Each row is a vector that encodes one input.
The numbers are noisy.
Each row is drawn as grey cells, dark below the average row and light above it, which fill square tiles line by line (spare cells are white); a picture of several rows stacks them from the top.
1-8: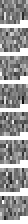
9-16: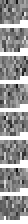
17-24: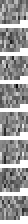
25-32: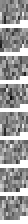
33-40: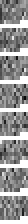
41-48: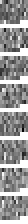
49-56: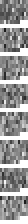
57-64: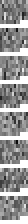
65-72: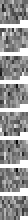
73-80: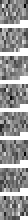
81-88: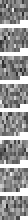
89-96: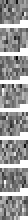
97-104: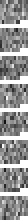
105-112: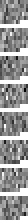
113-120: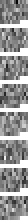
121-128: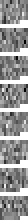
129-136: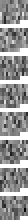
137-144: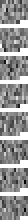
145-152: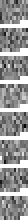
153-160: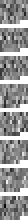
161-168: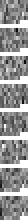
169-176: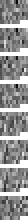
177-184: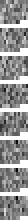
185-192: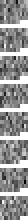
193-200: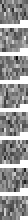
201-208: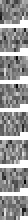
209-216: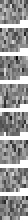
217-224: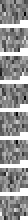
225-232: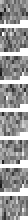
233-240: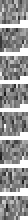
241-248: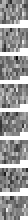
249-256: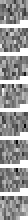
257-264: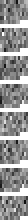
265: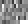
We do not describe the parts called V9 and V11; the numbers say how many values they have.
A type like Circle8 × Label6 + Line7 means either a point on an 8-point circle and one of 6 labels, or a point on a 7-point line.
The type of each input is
List3(Circle8) + V9 × V11.
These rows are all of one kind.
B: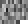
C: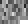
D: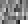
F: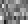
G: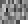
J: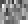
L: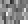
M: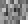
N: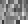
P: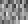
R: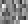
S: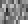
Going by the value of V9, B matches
G, J and S.
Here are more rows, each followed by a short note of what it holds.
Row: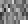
a list of three items
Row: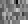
a list of one item
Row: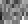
a list of one item
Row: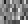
the empty list
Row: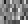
the empty list
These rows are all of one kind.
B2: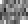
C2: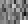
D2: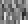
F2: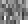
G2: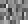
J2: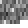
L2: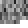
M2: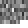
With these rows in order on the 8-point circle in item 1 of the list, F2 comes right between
D2 and G2.
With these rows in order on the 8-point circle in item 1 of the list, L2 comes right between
B2 and C2.
